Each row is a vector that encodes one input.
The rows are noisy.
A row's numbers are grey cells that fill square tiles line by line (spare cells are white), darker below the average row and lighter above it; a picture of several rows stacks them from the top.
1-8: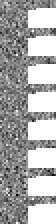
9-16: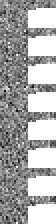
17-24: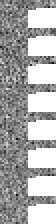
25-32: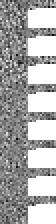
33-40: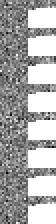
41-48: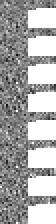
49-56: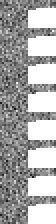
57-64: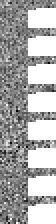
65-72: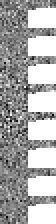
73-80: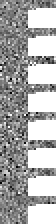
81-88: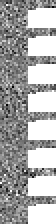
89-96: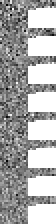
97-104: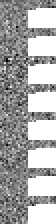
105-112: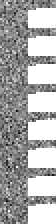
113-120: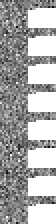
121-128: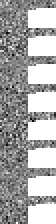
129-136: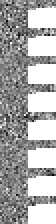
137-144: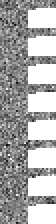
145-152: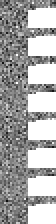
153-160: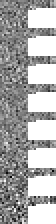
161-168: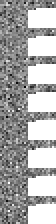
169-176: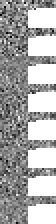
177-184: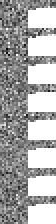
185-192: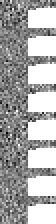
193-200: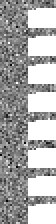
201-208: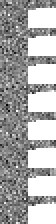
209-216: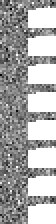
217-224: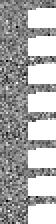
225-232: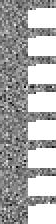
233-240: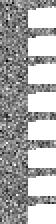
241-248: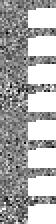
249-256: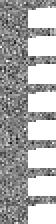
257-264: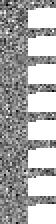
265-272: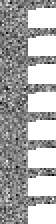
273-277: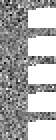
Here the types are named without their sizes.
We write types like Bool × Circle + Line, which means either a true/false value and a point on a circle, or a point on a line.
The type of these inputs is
Circle × Label + Line × Line × Line.
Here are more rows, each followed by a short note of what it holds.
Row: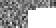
a point on a circle and a label
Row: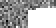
a point on a circle and a label
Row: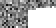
a point on a circle and a label
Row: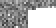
a point on a circle and a label
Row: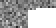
a point on each of three lines
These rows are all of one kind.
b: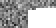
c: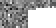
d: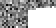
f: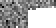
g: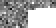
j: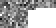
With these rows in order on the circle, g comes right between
b and c.
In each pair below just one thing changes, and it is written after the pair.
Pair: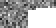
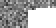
the label
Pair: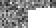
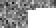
the place on the circle
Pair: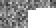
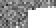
the label
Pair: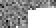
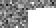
the label
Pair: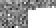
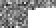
the label
